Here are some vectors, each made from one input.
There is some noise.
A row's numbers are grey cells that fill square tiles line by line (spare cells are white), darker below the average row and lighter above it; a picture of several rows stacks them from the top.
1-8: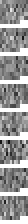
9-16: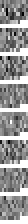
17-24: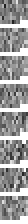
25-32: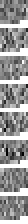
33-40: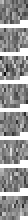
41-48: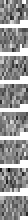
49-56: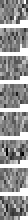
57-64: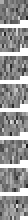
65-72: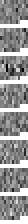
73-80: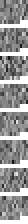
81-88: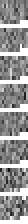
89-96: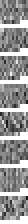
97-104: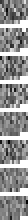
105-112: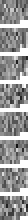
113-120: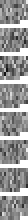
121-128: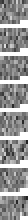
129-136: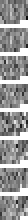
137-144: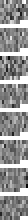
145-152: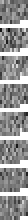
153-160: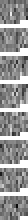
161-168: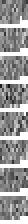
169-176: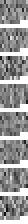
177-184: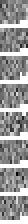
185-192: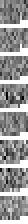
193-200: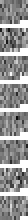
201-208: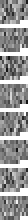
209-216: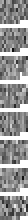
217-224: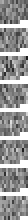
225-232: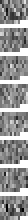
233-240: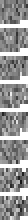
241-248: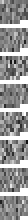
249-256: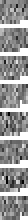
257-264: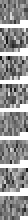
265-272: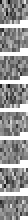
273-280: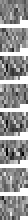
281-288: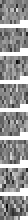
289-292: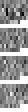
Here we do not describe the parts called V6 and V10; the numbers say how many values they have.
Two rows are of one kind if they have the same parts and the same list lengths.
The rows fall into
3 kinds.
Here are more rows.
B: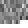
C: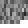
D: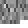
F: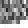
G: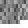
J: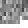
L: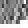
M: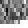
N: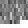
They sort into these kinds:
B, D, N
C, G, J
F, L, M

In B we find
a node of a 12-node tree, a value of V6 and a value of V10.
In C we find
a node of a 12-node tree and three true/false values.
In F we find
a node of a 9-node tree.
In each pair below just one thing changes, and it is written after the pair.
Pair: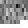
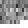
the value of V6
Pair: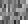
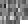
the node of the tree
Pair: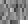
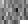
the node of the tree
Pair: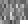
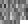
the value of V10
